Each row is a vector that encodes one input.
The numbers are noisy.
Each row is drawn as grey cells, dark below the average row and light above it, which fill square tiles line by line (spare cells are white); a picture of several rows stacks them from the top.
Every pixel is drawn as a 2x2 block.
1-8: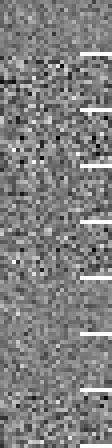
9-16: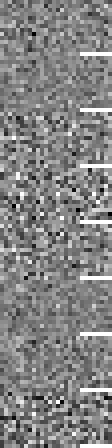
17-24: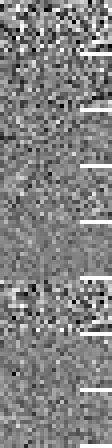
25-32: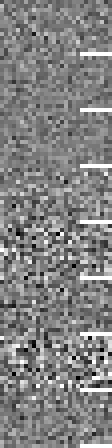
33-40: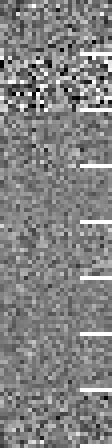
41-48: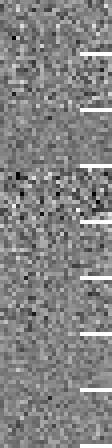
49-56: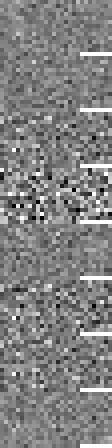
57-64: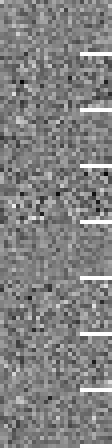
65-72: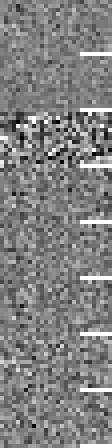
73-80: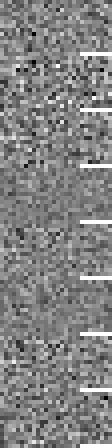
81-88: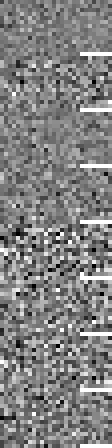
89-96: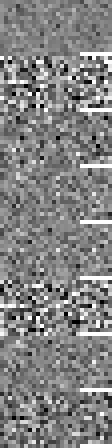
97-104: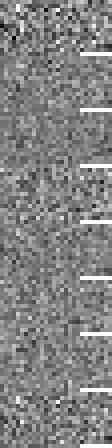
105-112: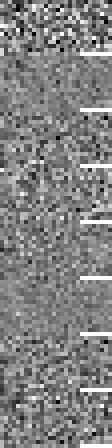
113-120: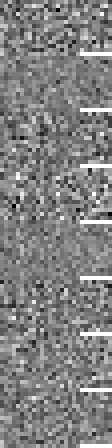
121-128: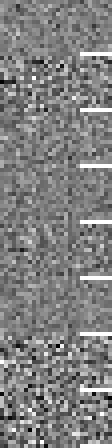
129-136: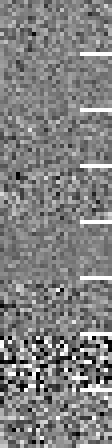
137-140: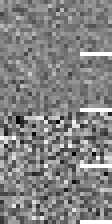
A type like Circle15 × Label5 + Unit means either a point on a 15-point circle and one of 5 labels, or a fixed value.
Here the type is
Bool × Line5 × Line6 + Tree11 + Unit.
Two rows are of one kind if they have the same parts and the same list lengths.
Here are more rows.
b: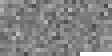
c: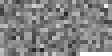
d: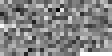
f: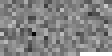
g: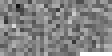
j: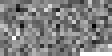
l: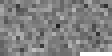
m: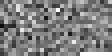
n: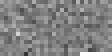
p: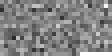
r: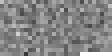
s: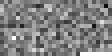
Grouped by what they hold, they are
b, d, g, j, l, n, r, s
c, m, p
f

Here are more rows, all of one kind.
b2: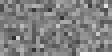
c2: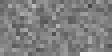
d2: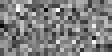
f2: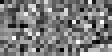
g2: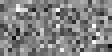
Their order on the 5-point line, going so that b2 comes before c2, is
b2, d2, f2, g2, c2.
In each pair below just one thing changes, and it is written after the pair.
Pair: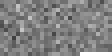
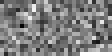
the place on the 5-point line
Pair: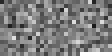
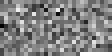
the place on the 5-point line
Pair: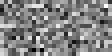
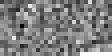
the true/false value
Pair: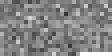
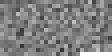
the place on the 6-point line
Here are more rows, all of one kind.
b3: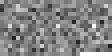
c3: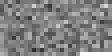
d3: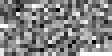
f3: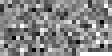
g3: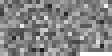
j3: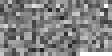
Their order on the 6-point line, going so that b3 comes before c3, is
d3, j3, f3, b3, g3, c3.
